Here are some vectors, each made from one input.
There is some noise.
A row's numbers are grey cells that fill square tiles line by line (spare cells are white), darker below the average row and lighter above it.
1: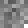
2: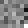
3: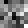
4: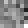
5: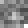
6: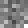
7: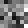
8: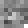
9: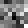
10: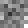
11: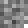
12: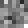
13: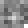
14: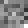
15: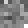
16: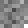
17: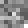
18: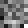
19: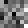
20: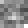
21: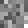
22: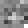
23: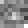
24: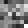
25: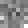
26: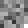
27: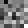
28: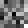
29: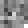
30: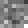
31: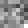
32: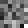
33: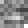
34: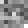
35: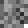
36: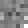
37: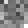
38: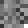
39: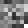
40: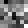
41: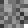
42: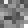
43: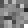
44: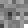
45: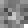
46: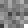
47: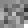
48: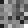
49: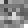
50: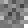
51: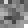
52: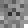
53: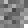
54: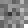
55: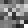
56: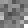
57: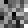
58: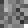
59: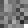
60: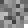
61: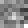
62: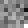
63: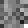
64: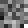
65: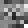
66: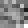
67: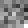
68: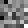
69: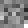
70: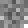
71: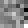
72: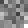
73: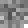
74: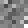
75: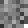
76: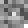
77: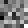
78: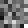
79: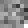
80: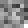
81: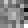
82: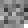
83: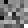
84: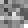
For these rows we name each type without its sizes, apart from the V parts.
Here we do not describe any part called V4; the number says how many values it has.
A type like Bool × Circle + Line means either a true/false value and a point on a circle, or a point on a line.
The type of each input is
Bool × List(V4) + Line.
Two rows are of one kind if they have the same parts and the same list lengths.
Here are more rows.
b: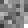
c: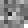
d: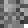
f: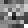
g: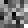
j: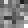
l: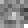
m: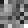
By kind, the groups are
b, j
c, l
d, m
f, g

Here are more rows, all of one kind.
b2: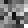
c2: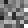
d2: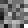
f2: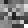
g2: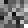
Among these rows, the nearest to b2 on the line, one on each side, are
f2 and g2.
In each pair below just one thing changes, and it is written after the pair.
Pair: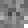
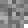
the value of V4 in item 1 of the list
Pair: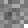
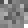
the true/false value
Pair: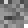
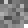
the value of V4 in item 2 of the list
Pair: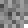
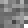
the value of V4 in item 1 of the list
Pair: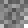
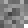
the value of V4 in item 2 of the list
